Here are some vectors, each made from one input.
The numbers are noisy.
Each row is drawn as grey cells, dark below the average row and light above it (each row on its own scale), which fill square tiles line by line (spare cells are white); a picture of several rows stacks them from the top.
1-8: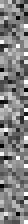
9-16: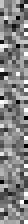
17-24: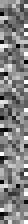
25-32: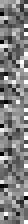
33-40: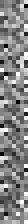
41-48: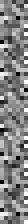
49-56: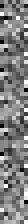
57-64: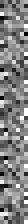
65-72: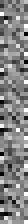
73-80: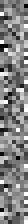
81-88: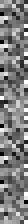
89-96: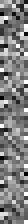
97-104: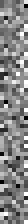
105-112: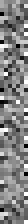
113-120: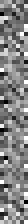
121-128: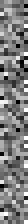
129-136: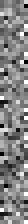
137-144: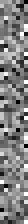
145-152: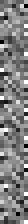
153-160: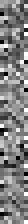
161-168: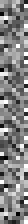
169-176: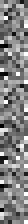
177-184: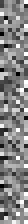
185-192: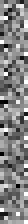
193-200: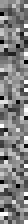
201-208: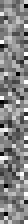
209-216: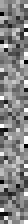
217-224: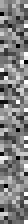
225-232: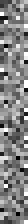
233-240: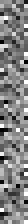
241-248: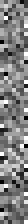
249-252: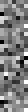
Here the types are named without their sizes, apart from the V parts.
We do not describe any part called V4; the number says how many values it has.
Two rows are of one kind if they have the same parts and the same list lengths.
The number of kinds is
4.
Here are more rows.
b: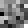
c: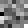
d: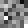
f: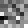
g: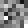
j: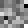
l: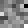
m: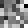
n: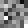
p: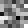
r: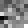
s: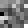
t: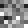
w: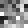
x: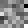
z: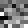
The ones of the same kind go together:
b, c, p, s
d, g, n
f, r, t, w, z
j, l, m, x

